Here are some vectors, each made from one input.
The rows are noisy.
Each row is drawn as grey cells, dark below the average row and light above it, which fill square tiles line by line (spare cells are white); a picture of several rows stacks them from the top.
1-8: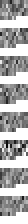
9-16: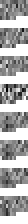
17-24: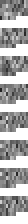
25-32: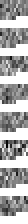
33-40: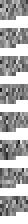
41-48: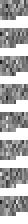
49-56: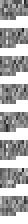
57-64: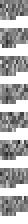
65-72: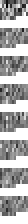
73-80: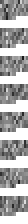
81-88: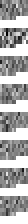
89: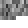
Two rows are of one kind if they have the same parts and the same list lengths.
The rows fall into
3 kinds.
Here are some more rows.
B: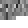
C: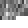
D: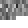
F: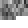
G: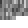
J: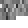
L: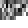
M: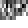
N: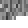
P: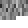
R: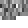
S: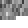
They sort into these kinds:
B, D, F, J, N
C, G, P, R, S
L, M

